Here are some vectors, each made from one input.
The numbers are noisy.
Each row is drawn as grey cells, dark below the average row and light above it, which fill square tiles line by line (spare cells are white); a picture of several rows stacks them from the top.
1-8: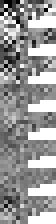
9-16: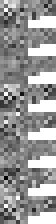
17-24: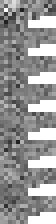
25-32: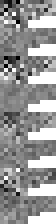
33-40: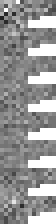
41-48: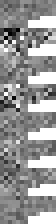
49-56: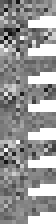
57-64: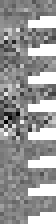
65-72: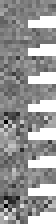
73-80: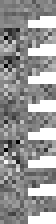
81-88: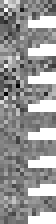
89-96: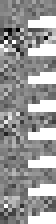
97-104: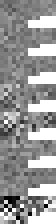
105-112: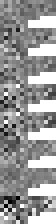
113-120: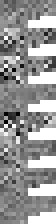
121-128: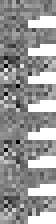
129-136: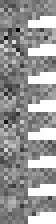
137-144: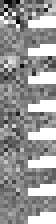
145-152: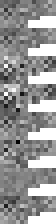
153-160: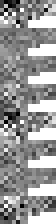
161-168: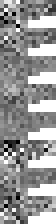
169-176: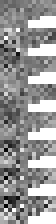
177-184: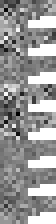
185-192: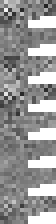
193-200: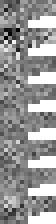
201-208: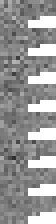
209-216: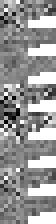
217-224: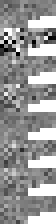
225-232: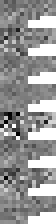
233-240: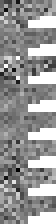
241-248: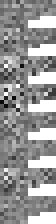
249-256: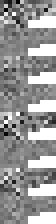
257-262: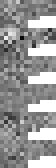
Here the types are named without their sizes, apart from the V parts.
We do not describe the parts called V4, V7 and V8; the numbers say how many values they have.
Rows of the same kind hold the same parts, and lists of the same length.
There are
2 kinds of row.
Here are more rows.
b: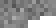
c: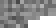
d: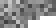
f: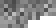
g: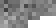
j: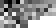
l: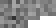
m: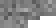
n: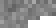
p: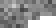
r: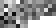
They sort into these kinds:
b, d, f, g, m, n, r
c, j, l, p

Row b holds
a label, a point on a line, a value of V4 and a value of V8.
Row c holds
a true/false value, a value of V7 and a value of V8.
